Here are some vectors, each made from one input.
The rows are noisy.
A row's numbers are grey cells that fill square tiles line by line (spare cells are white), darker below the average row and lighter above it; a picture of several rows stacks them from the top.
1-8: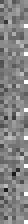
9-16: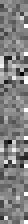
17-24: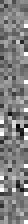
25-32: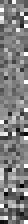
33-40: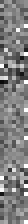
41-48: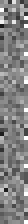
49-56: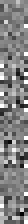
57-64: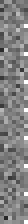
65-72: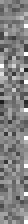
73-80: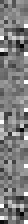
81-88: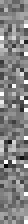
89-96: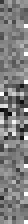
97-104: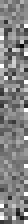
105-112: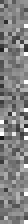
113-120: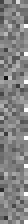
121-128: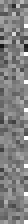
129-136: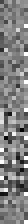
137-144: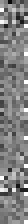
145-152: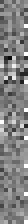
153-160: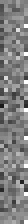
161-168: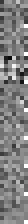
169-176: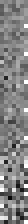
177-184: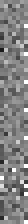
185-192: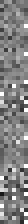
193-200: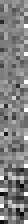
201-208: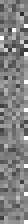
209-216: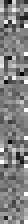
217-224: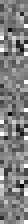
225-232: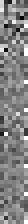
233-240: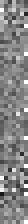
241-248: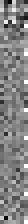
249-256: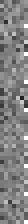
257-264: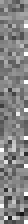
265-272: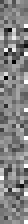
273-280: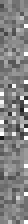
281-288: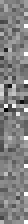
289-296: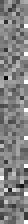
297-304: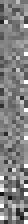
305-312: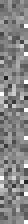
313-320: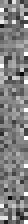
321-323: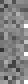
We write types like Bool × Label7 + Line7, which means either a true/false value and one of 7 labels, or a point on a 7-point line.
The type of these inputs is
(Line3 × Line5 + Unit) × Tree17 + Line9.
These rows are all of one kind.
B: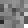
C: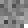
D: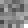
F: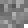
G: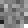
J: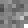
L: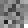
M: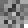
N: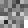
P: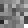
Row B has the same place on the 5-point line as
D and G.
